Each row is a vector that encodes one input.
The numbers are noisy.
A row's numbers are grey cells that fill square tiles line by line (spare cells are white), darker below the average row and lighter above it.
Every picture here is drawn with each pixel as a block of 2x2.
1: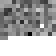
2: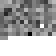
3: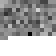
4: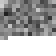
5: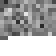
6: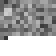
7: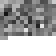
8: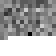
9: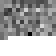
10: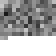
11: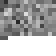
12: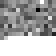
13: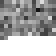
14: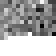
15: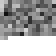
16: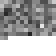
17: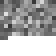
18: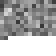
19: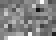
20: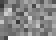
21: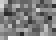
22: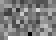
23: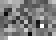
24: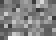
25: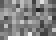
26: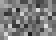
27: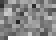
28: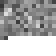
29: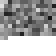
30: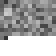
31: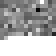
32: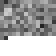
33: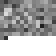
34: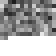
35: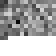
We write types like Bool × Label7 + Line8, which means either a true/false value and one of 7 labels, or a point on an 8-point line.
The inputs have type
Line4 + Line5.
